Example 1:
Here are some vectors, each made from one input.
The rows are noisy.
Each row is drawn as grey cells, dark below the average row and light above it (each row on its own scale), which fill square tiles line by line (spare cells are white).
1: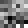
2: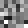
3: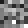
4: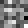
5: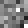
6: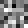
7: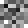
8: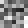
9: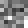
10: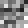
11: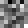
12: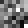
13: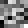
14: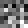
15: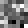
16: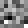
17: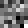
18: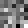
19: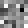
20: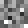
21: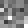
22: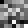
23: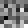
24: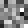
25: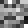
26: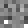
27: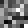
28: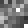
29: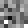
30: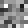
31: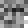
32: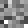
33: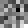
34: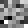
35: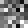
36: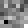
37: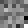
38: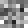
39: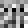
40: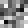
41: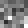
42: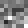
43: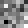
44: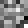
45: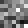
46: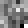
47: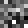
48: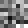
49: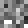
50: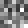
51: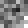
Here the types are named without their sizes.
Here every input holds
a point on a line.
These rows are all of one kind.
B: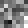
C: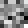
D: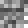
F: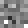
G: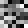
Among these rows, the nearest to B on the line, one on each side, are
D and G.
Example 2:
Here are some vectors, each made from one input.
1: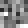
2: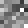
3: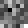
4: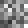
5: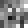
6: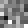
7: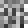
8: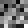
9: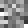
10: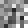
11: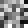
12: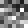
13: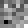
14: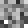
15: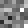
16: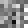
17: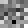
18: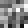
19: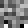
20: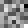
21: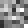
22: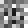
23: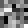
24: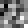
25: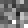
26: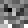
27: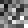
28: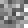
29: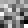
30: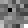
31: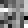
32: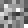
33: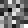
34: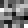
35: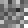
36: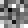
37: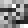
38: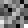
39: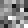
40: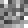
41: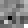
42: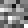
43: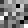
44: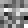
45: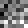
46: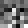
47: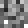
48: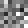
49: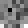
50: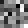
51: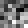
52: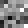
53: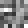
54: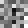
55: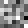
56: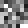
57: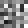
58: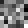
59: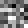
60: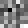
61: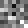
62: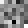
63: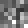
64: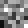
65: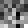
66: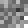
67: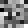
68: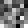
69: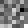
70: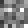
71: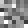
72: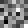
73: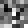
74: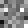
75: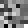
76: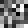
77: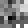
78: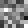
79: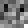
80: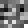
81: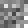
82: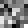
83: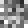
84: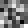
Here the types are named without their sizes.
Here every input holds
a point on a line.
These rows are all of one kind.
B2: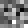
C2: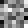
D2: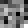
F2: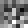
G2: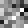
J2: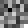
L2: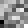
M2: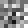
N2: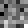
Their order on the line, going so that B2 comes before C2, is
N2, B2, F2, J2, D2, L2, G2, C2, M2.
